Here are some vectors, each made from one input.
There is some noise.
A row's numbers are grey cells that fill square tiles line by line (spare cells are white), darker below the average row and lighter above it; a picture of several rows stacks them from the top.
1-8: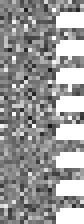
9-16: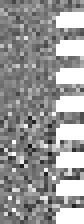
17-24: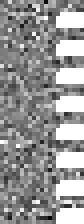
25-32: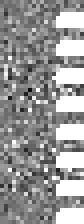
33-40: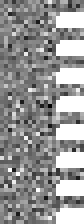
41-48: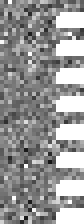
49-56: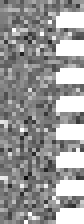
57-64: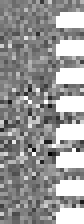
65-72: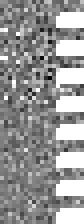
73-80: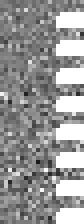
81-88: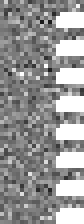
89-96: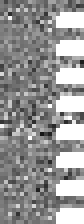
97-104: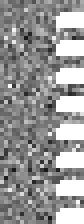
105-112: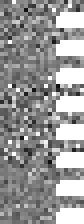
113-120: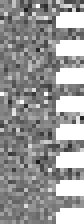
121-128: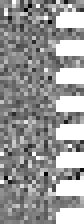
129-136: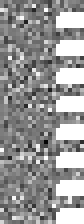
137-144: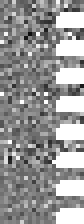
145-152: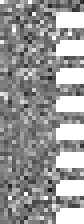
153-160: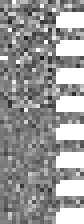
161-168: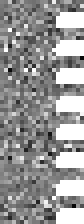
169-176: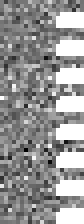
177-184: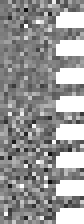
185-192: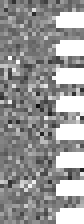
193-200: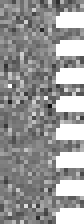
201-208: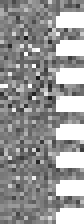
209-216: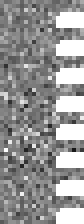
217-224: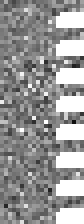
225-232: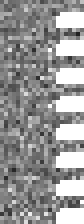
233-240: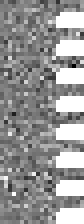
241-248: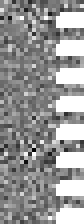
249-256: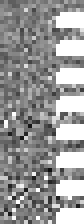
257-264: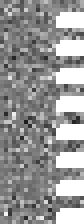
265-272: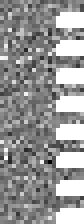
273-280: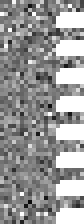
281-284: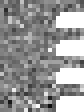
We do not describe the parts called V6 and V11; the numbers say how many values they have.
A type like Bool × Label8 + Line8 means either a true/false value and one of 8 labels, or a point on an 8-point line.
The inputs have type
(Circle10 + V6) × Line5 + List2(Bool × Line4 × V11).
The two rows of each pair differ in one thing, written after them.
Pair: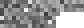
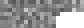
the place on the 4-point line in item 2 of the list
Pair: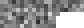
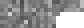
the true/false value in item 1 of the list
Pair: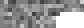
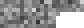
the value of V11 in item 1 of the list
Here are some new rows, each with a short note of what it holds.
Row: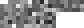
the empty list
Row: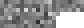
a list of two items
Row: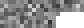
a list of one item
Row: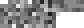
the empty list
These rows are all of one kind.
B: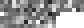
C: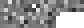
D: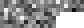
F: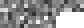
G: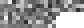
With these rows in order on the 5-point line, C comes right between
F and G.
